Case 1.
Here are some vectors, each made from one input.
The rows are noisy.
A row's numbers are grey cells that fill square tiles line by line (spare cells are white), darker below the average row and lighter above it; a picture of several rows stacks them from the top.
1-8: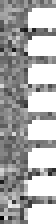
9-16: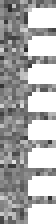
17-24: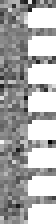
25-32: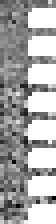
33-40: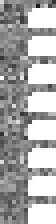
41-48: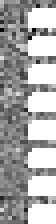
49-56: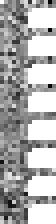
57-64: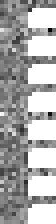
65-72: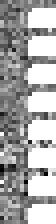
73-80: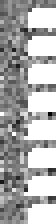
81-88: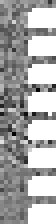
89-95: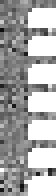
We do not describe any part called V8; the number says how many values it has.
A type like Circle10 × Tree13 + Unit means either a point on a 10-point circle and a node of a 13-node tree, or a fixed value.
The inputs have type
Line5 + Line7 × V8.
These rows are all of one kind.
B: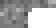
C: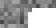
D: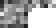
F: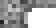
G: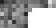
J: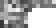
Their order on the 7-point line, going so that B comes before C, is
J, B, G, F, C, D.
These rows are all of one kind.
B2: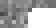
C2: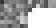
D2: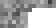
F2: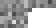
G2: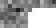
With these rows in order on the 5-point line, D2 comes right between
C2 and G2.
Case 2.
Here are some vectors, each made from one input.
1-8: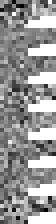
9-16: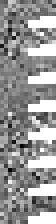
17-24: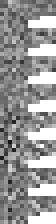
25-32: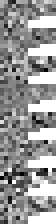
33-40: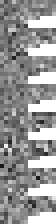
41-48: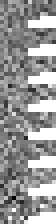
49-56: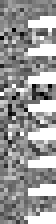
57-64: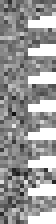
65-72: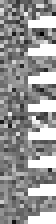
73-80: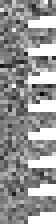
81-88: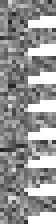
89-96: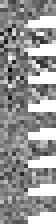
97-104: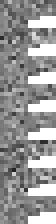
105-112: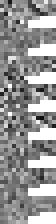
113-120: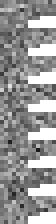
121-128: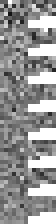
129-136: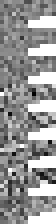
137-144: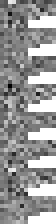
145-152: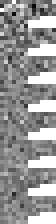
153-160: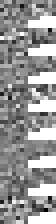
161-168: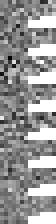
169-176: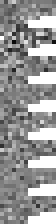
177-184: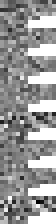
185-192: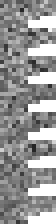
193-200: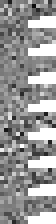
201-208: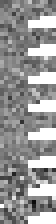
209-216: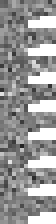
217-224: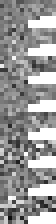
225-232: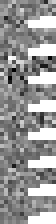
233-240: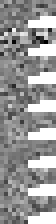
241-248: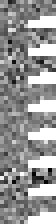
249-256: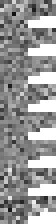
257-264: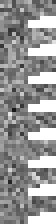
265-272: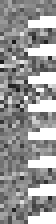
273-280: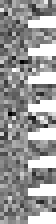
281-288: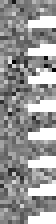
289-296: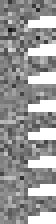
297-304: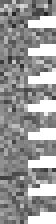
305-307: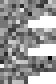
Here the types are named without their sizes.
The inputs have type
List(Circle).
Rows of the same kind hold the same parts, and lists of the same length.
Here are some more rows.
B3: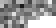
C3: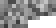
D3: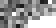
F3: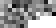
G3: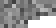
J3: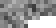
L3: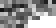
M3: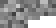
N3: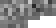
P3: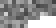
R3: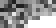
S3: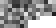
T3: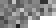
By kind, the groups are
B3, N3, P3
C3, G3, J3, M3
D3, L3, R3, T3
F3, S3

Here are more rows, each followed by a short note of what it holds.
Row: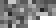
a list of one item
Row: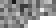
a list of two items
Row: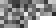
the empty list
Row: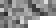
a list of three items
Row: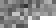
a list of one item
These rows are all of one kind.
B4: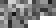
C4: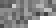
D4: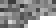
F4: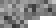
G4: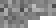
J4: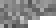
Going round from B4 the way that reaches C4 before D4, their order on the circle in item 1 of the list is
B4, C4, G4, J4, F4, D4.
